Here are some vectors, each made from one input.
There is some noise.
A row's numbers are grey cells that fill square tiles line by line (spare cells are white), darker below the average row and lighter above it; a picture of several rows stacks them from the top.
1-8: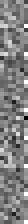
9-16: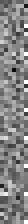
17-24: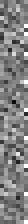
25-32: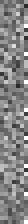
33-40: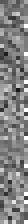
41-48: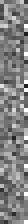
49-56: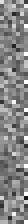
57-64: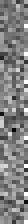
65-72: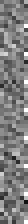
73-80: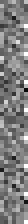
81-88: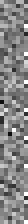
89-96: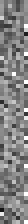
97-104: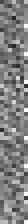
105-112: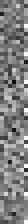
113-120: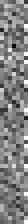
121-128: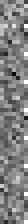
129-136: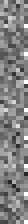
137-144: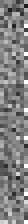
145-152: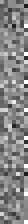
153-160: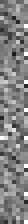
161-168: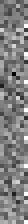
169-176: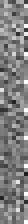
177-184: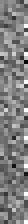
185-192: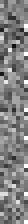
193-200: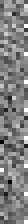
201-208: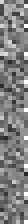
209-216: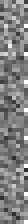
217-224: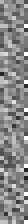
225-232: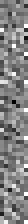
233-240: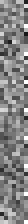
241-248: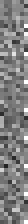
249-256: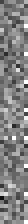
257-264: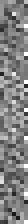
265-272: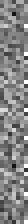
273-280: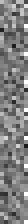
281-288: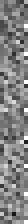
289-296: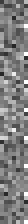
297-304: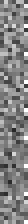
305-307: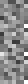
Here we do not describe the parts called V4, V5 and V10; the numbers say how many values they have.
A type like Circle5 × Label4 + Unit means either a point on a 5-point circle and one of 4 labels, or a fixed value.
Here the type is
Circle8 × Circle8 + Line8 × V4 × V5 × V10.
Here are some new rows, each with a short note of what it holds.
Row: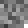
a point on an 8-point line, a value of V4, a value of V5 and a value of V10
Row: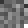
a point on an 8-point line, a value of V4, a value of V5 and a value of V10
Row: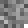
a point on an 8-point line, a value of V4, a value of V5 and a value of V10
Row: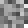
a point on each of two 8-point circles
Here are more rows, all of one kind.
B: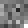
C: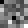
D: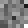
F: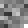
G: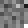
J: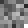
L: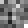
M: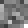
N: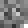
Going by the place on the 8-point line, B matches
M and N.
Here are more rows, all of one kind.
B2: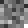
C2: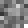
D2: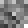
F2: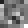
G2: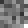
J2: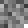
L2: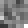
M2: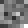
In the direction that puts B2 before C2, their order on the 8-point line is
B2, F2, M2, G2, C2, J2, L2, D2.
